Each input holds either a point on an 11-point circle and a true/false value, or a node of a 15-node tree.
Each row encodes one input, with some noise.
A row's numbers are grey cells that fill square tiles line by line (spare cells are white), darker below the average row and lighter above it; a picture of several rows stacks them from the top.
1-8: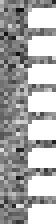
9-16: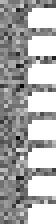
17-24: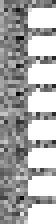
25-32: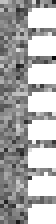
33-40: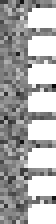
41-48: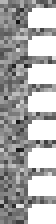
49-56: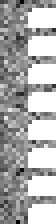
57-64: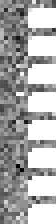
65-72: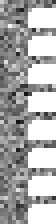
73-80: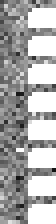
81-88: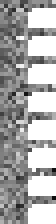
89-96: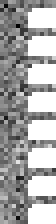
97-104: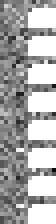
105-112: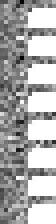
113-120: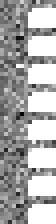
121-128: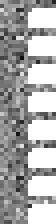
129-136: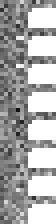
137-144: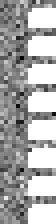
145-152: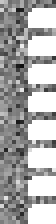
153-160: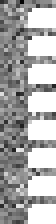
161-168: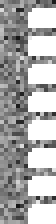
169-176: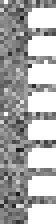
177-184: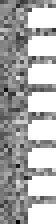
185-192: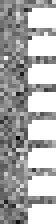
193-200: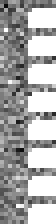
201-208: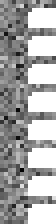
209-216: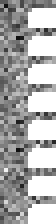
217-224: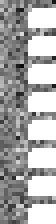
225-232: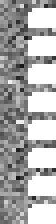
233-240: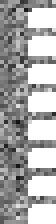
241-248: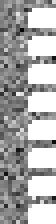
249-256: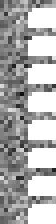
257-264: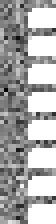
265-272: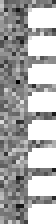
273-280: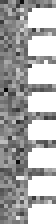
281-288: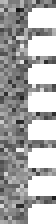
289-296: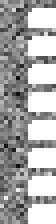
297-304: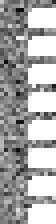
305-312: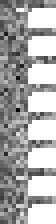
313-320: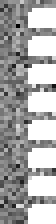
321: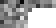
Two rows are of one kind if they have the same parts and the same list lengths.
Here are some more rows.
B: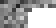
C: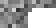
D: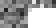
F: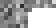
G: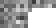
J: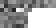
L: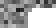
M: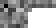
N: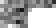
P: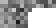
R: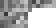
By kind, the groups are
B, F, G, J, M, R
C, D, L, N, P

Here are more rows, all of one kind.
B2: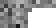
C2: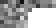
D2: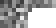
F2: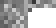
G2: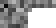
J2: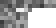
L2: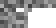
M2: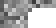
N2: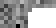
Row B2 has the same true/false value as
F2, M2 and N2.
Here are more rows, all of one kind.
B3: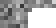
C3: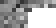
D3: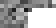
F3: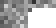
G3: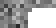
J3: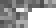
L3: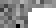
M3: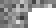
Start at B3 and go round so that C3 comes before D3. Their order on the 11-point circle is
B3, G3, L3, M3, J3, F3, C3, D3.
